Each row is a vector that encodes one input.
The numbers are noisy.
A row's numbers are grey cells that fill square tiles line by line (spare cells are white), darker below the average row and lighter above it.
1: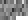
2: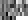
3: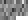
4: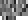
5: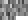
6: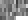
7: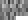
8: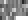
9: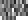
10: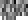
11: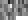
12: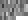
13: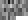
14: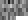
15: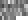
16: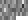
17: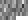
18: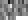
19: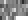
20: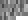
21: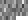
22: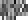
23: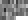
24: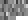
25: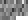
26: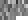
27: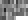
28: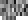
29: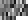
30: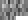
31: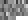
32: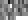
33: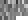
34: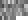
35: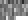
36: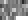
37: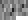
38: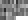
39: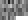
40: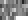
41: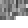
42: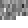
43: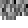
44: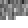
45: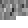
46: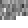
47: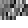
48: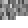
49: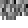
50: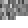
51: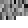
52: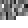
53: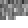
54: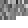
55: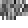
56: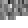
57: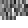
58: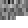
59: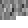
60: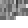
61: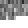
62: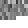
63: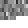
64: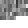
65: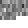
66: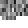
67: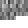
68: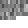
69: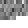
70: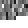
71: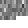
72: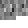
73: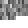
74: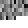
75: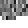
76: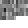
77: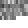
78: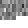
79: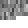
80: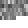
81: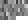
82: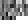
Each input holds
either a node of a 9-node tree, or four true/false values.
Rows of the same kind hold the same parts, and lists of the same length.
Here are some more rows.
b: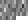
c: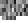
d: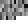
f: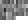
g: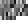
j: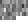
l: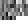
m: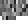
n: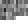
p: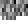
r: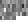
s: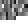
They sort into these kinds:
b, f, j, n, r
c, d, g, l, m, p, s

